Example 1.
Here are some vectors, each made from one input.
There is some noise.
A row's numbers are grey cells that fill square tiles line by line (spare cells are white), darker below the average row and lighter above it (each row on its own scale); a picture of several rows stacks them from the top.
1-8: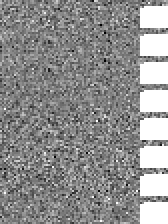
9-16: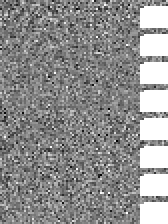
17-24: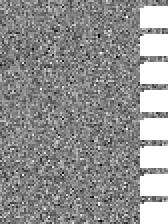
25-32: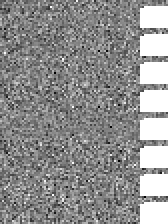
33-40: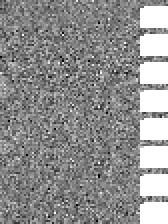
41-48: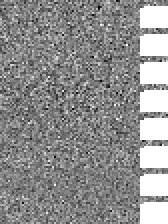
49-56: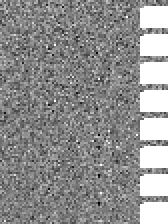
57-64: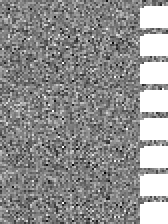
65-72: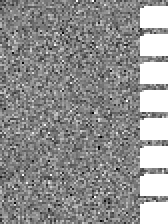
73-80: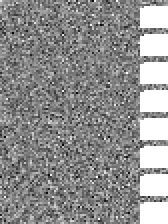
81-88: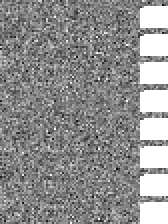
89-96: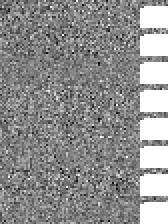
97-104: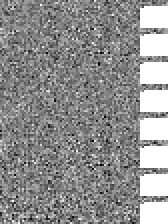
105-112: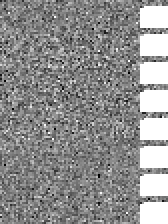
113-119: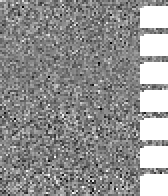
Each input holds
a point on a 9-point circle and three true/false values.
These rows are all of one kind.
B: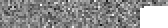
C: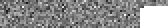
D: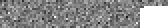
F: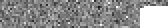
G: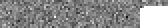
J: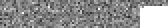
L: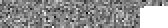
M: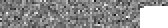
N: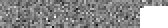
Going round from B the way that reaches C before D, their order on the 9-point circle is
B, C, L, J, F, M, N, G, D.
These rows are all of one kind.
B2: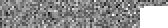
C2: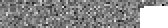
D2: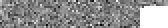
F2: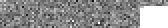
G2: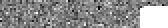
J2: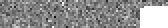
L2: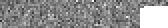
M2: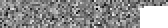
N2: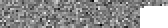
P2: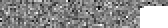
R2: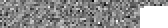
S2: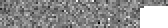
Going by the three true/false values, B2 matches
F2, M2 and R2.
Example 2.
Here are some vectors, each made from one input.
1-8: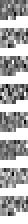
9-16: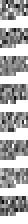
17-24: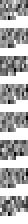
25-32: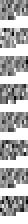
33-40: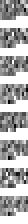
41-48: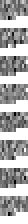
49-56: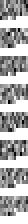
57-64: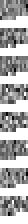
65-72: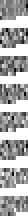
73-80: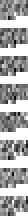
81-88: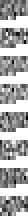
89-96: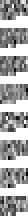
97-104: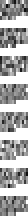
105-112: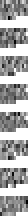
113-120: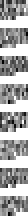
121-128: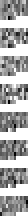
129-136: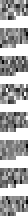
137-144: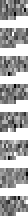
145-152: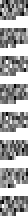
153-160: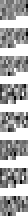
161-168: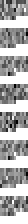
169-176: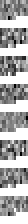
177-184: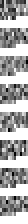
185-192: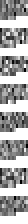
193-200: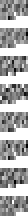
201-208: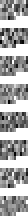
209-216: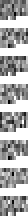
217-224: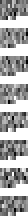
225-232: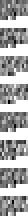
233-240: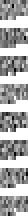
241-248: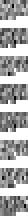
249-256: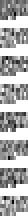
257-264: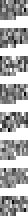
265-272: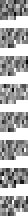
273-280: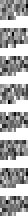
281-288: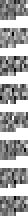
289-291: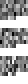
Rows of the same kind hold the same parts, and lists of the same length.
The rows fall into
2 kinds.
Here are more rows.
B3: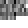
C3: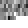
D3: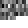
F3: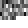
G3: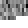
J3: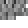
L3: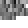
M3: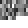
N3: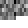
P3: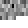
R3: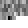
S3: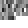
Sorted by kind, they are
B3, C3, F3, G3, J3, L3, M3, N3, P3, R3, S3
D3

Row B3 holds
one of 7 labels and a true/false value.
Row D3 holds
a fixed value.
